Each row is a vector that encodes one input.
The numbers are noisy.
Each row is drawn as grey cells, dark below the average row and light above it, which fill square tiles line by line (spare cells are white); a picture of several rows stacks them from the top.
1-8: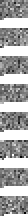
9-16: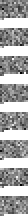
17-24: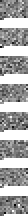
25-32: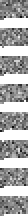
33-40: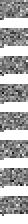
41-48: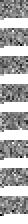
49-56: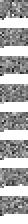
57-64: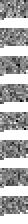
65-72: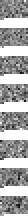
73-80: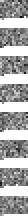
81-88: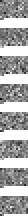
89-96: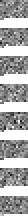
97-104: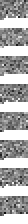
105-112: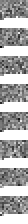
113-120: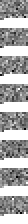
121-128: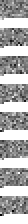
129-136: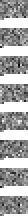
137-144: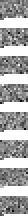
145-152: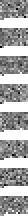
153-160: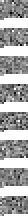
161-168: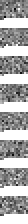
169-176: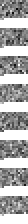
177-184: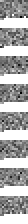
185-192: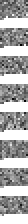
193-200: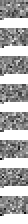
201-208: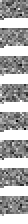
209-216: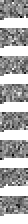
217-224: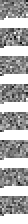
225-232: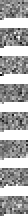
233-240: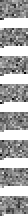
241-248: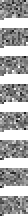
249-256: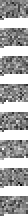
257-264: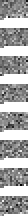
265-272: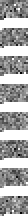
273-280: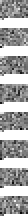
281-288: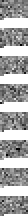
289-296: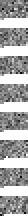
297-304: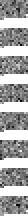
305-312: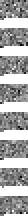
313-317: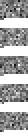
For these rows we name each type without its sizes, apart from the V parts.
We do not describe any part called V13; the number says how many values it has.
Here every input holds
a point on a line and a node of a tree, together with either a node of a tree, or a list of values of V13.
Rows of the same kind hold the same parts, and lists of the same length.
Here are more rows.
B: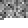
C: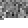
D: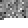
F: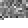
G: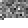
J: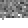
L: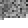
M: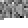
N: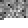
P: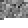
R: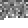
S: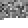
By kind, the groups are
B, D, N
C, J, P
F, G, M
L, R, S

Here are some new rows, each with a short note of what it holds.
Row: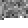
a point on a line and a node of a tree, together with a list of two items
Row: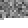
a point on a line and a node of a tree, together with a list of two items
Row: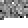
a point on a line and a node of each of two trees
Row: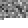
a point on a line and a node of a tree, together with a list of one item
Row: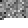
a point on a line and a node of a tree, together with the empty list
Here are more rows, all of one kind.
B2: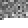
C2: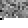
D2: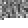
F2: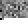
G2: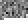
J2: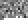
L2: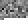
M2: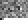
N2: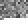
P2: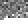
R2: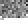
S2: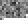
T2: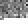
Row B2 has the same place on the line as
G2 and T2.
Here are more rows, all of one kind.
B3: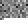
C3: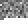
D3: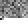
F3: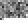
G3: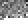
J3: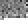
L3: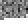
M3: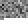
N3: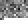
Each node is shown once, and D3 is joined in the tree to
J3 and N3.
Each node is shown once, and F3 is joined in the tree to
J3 and L3.
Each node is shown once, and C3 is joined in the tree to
G3.
